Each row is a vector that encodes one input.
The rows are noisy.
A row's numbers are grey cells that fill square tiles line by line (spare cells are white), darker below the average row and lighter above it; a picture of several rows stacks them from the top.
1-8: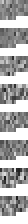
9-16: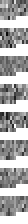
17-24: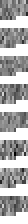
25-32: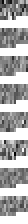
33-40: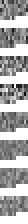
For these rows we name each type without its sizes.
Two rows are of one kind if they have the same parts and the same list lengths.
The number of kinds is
2.
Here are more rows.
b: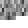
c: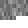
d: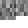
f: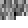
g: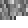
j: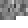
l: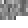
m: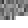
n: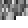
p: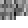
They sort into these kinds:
b, c, d, g, j, l, m
f, n, p

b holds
a point on a circle and a true/false value.
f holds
a true/false value.
